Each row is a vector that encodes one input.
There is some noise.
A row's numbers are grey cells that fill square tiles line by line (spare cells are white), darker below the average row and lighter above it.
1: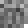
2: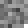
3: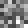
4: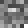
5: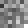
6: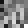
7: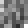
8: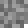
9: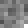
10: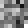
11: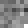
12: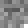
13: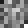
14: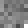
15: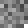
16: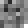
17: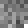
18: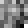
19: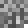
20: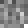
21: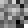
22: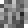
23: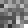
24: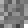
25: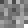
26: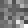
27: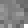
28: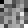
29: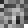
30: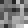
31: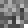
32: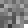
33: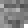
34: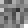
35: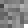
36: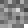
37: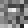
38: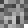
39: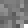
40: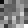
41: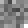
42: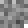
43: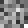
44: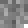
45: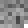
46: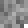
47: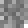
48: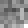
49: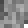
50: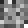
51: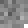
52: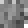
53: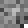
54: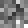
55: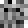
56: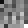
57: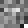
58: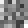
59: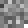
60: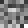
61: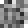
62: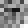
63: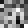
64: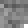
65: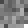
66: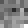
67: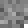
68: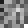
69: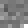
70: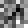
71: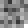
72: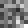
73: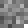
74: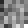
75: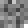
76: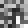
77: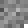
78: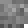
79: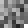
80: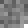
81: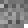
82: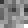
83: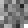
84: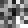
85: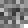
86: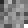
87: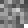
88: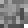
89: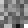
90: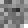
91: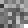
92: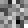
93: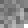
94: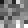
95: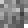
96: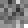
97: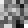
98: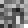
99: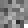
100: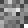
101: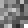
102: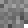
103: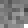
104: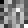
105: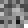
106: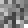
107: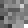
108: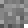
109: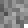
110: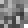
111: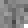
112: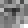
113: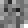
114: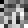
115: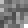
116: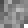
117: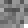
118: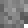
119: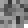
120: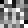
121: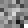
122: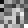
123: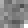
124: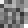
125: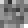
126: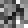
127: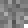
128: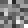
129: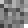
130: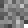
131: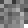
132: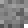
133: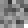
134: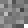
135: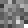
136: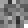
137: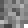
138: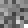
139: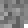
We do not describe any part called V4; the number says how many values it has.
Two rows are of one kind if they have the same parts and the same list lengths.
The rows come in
3 kinds.
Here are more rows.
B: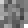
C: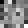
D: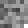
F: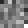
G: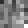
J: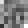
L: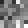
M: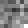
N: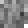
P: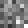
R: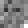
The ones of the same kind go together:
B, F, G, J, M, R
C, D, N, P
L

